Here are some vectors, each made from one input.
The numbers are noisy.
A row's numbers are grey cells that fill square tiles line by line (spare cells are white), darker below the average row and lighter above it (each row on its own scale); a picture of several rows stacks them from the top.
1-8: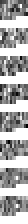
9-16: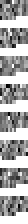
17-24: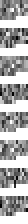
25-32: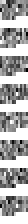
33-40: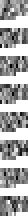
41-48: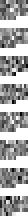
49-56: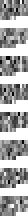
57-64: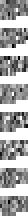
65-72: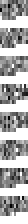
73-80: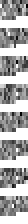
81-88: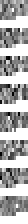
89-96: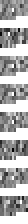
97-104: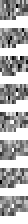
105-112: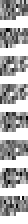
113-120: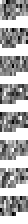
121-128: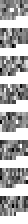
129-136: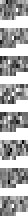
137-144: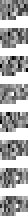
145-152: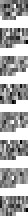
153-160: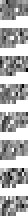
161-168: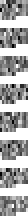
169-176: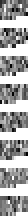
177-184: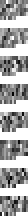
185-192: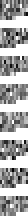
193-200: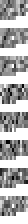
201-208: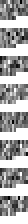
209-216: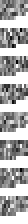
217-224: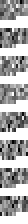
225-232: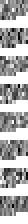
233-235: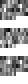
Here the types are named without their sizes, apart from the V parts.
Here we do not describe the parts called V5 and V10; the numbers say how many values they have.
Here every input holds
a label, together with either a true/false value and a value of V10, or a value of V5.
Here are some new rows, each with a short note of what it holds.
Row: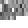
a label and a value of V5
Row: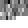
a label, a true/false value and a value of V10
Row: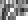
a label and a value of V5
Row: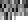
a label, a true/false value and a value of V10
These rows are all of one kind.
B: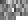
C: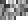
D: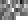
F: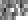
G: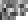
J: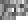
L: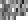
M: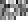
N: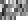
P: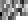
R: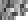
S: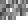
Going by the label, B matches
D and P.
